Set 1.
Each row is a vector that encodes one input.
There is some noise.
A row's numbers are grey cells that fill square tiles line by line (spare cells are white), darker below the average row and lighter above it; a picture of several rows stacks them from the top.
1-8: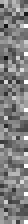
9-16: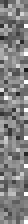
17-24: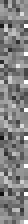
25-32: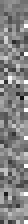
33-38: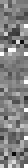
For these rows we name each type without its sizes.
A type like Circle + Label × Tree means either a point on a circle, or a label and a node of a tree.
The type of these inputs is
Line.
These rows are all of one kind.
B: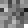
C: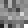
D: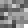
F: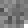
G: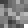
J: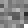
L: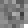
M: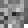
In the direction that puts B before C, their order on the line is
M, J, B, F, L, G, D, C.
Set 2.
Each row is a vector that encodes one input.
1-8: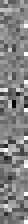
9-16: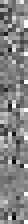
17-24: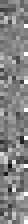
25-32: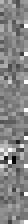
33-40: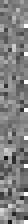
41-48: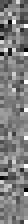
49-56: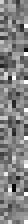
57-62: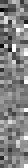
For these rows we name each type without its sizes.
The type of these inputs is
Tree.
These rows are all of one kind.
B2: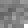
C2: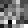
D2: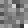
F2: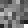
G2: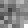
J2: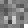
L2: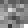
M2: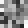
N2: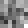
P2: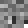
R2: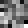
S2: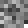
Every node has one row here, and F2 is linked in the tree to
C2.
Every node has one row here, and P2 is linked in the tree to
B2 and R2.
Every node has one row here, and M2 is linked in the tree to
J2.
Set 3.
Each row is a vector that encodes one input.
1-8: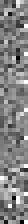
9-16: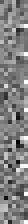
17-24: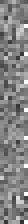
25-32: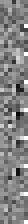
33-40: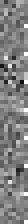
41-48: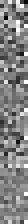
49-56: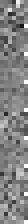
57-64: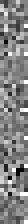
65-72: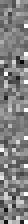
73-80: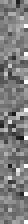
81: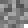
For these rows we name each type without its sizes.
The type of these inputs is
Tree.
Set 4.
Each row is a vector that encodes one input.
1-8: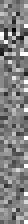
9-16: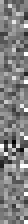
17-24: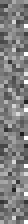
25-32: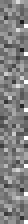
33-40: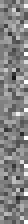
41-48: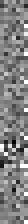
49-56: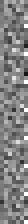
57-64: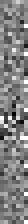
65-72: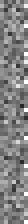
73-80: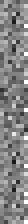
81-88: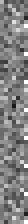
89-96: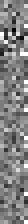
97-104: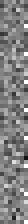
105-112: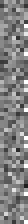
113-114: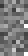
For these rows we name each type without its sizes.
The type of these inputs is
Bool × Bool × Bool + Unit.
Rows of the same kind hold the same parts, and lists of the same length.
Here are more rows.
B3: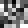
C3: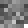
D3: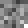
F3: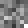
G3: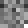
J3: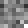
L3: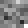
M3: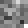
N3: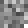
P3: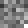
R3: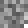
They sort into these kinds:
B3
C3, D3, F3, G3, J3, L3, M3, N3, P3, R3

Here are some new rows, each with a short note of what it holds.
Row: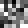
a fixed value
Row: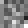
three true/false values
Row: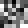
a fixed value
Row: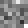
three true/false values
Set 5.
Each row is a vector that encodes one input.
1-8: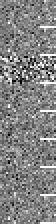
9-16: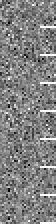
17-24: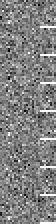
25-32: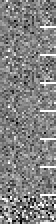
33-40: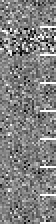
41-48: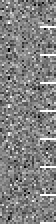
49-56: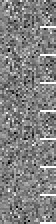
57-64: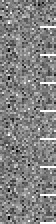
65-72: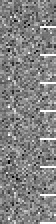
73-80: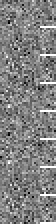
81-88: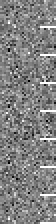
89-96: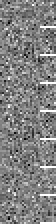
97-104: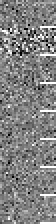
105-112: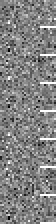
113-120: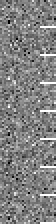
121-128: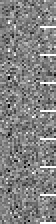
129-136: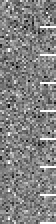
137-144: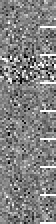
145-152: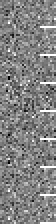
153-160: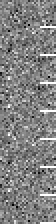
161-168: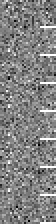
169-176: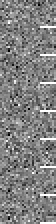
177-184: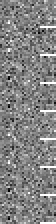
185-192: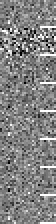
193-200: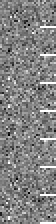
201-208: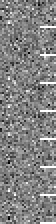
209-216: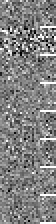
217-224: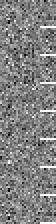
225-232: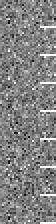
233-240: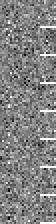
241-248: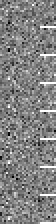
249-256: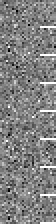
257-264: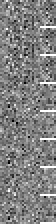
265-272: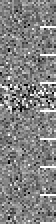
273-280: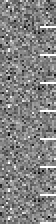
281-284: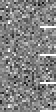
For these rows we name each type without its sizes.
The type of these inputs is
Tree + Unit.
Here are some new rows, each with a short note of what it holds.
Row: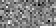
a node of a tree
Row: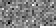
a node of a tree
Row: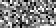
a fixed value
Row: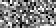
a fixed value
